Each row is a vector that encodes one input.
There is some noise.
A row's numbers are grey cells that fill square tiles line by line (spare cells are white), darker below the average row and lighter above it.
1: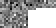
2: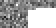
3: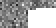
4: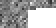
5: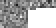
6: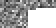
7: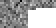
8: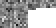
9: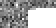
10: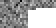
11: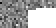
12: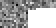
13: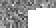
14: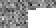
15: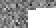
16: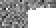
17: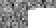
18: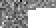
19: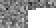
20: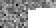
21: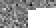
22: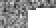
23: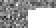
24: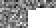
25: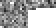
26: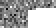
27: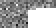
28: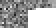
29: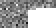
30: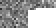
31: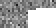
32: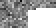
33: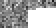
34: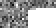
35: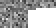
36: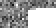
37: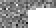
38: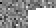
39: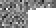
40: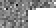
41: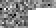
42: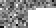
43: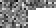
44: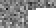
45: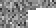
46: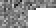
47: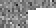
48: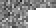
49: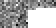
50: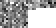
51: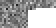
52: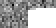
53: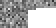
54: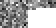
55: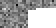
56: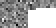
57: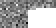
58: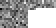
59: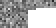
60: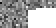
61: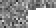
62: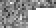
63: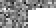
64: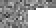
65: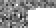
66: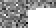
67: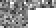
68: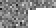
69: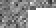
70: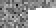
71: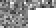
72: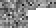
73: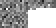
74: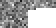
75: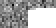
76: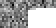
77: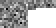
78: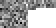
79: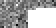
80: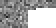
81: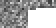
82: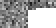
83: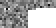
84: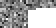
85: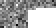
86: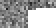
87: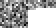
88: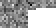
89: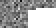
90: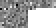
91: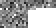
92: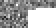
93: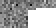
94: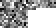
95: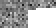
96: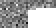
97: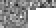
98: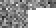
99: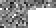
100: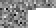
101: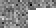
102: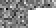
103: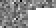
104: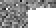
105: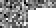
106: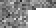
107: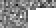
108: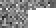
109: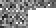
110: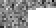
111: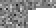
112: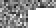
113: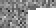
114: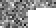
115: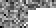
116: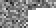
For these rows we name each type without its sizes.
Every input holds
a point on a line, together with either a point on a circle, or a fixed value.
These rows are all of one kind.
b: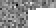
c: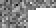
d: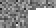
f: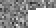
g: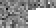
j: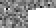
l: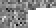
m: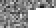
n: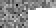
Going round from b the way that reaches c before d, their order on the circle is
b, c, l, f, g, j, d, m, n.
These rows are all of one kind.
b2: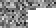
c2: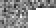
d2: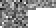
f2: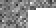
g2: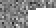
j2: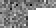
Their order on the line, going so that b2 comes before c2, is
g2, b2, j2, d2, f2, c2.
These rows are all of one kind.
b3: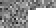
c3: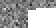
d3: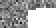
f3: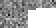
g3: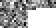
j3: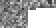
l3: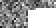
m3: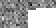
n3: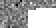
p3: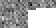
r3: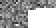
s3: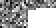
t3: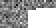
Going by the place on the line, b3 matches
d3, l3 and r3.
